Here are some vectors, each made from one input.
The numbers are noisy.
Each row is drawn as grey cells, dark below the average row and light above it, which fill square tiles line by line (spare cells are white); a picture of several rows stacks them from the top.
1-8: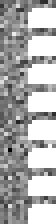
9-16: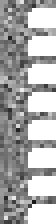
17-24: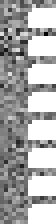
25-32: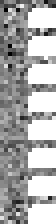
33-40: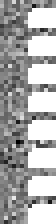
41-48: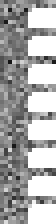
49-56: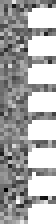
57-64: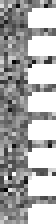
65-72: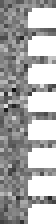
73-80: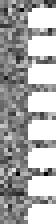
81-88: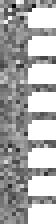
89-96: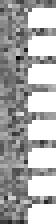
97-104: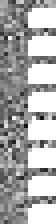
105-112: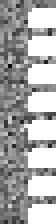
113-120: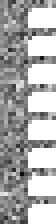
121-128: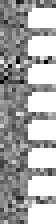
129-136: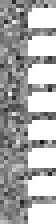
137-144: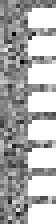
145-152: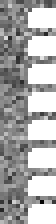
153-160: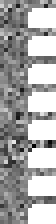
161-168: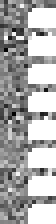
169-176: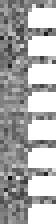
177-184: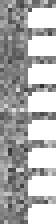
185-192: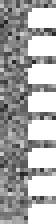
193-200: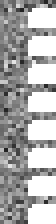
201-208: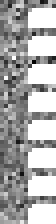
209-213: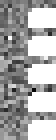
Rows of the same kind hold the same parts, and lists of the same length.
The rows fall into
3 kinds.
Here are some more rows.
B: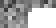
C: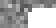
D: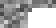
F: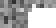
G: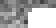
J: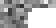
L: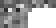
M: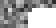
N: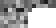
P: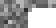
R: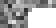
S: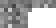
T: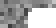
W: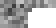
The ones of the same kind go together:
B, F, L, S
C, D, G, M, N
J, P, R, T, W

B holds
one of 10 labels.
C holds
a node of an 11-node tree and a true/false value.
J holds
a point on an 11-point line.
